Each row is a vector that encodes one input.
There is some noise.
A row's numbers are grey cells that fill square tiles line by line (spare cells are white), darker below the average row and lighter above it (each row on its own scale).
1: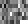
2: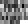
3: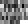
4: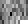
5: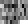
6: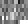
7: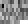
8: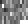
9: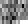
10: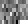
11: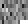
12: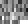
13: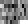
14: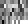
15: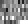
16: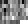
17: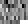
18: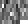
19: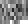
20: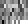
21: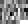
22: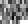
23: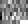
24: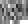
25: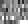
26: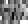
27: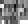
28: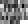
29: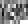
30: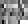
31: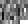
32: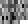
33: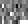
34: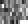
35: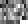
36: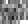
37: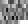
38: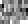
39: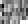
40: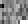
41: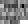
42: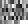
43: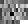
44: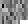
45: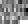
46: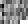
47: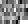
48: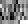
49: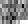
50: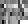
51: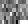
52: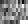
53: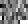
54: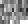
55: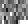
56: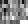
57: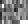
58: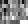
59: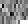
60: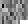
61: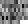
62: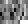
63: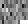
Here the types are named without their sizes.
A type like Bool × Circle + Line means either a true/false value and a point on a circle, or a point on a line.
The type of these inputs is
Bool × Bool × Bool × Bool × Line.
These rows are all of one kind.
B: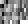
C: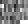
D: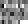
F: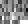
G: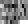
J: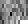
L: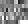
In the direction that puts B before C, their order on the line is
B, F, L, D, J, C, G.
